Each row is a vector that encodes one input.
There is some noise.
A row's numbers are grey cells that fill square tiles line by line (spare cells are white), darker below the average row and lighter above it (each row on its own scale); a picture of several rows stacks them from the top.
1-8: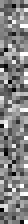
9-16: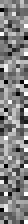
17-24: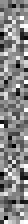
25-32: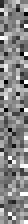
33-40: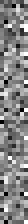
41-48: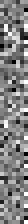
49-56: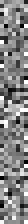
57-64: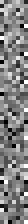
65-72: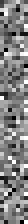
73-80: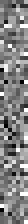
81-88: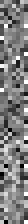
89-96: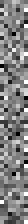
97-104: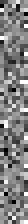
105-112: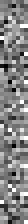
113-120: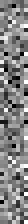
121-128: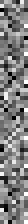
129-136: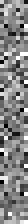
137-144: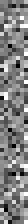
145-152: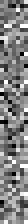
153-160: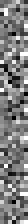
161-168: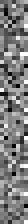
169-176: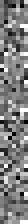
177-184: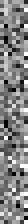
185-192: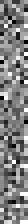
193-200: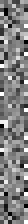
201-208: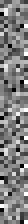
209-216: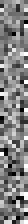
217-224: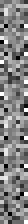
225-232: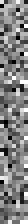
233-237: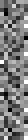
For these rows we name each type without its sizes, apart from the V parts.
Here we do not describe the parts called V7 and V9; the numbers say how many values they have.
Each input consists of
either a point on a circle, or a fixed value, or a true/false value, a value of V7 and a value of V9.
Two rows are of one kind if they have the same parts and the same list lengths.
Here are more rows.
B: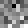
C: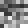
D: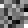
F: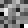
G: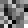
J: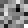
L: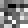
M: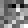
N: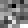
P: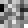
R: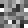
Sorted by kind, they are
B, C, D, G, L, M, N
F, J, R
P

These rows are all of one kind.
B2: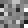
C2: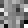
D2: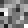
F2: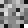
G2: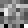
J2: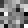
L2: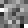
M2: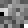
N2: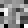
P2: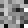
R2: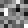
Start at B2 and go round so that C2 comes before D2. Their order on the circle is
B2, C2, P2, N2, L2, F2, G2, M2, R2, D2, J2.
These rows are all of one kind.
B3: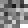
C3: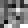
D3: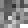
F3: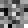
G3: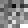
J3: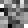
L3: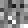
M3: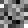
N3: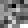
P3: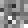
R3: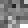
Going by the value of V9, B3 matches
M3 and P3.
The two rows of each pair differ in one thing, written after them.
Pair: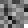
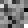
the value of V7
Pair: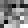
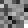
the true/false value
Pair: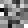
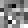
the true/false value
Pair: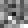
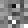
the value of V9
